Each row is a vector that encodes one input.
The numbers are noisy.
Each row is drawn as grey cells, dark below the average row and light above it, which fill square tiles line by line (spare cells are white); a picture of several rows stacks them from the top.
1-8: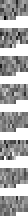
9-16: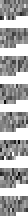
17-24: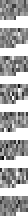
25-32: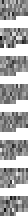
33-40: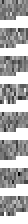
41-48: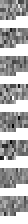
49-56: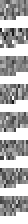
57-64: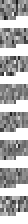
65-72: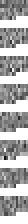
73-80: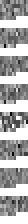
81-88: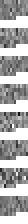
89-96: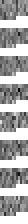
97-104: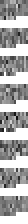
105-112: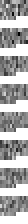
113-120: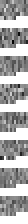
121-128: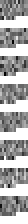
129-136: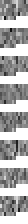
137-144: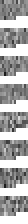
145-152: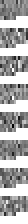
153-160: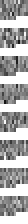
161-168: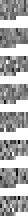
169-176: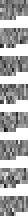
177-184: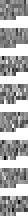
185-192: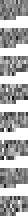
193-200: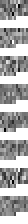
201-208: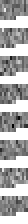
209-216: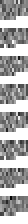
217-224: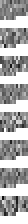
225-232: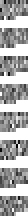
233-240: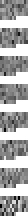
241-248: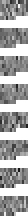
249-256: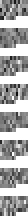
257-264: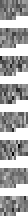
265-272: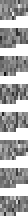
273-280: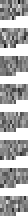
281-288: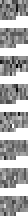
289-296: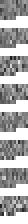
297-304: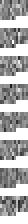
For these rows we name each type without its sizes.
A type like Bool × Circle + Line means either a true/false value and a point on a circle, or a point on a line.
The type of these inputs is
(Circle + Unit) × Line + Label + Tree × Tree.
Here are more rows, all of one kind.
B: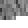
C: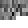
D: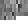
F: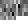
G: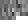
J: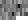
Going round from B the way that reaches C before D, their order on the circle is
B, F, J, C, G, D.
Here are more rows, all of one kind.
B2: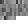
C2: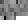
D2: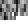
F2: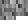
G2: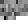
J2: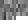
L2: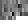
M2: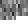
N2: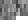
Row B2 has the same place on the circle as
D2 and F2.
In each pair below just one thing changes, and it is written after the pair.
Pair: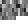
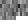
the place on the circle
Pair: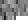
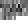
the place on the line
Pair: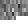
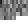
the place on the circle
